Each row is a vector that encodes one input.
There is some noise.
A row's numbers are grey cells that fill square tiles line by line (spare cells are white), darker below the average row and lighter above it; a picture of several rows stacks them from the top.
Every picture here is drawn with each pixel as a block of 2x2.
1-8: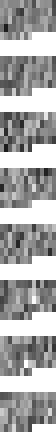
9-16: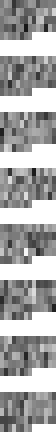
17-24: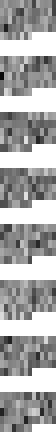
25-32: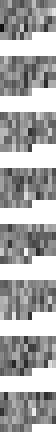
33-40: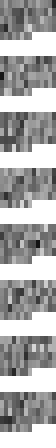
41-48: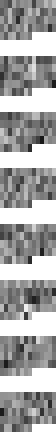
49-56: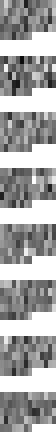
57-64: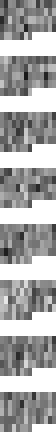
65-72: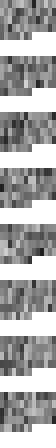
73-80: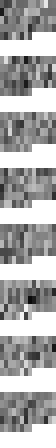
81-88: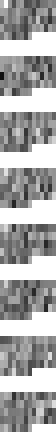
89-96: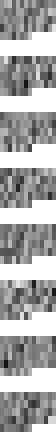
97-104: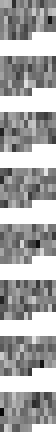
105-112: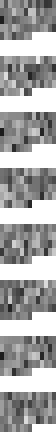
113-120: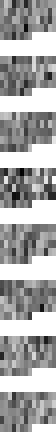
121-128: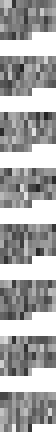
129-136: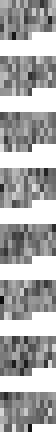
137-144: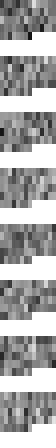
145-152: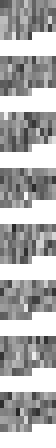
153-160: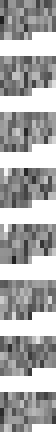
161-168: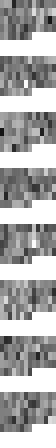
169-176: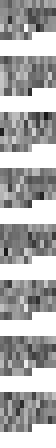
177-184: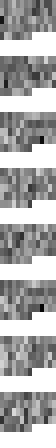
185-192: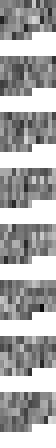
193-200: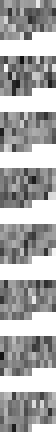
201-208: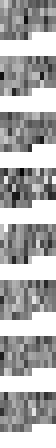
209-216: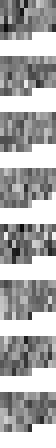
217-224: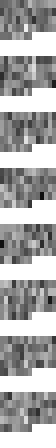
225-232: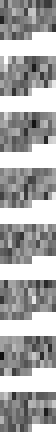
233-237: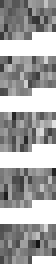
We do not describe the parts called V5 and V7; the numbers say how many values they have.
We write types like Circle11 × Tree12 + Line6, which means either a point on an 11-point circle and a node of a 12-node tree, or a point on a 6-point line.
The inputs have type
(Bool × Bool × Bool + V5) × V7 + List2(Circle9).
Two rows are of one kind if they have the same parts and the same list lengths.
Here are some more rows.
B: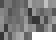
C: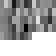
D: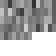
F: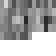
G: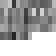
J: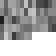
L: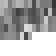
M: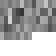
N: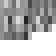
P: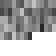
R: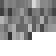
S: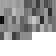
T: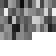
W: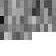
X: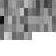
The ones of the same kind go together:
B, L, M, R
C, F, G, N
D, P
J, S, W, X
T

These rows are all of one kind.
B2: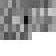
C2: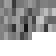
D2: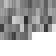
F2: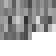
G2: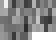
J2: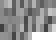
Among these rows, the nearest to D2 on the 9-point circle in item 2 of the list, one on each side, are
B2 and J2.
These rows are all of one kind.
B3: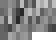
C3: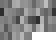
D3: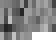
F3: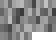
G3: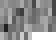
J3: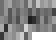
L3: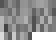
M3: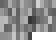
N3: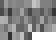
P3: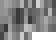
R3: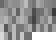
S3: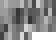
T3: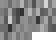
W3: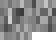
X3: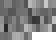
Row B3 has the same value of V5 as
J3, M3, P3 and S3.
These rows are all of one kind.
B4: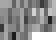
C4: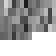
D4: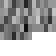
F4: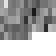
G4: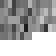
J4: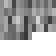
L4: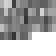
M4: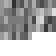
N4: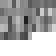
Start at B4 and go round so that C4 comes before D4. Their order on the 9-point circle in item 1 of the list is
B4, M4, G4, F4, C4, D4, J4, N4, L4.
